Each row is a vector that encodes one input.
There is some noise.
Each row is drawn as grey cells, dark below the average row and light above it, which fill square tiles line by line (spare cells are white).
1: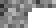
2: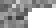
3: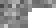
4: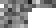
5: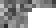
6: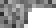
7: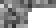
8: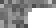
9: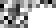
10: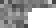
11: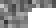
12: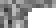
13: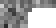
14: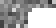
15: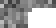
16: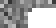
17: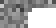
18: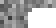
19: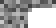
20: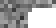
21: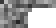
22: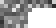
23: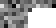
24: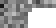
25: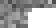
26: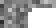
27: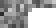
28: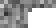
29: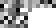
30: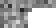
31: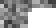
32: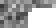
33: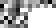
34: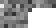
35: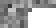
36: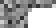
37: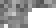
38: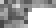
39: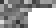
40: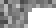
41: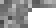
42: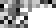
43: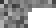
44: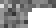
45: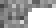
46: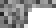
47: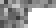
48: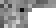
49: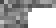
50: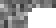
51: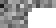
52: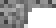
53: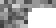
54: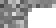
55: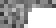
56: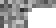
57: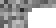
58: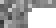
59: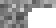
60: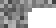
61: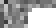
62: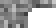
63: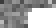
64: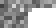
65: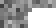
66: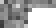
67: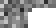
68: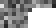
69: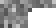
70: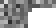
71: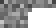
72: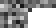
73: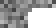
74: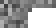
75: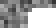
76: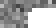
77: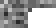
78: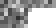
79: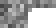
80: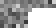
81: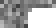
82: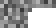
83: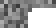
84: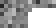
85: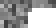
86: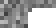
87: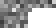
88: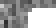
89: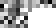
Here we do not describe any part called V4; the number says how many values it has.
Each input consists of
a list of up to two items, each a true/false value and a value of V4.
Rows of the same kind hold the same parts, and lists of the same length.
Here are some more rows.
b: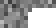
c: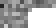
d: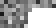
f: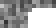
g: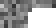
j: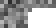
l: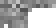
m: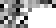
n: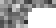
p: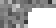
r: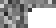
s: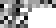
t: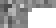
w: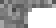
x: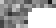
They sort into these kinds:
b, c, j, l, r, t, w
d, f, g, n, p, x
m, s

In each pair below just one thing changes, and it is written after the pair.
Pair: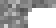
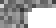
the true/false value in item 1 of the list
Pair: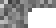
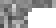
the true/false value in item 1 of the list
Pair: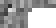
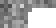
the true/false value in item 2 of the list
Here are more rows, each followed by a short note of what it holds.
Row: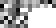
the empty list
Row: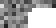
a list of one item
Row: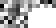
the empty list
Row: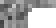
a list of two items
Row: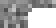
a list of two items
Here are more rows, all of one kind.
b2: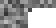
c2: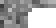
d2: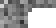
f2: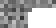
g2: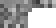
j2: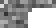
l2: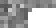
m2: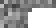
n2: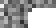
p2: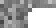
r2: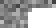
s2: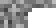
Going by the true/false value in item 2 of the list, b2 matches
f2, g2 and r2.
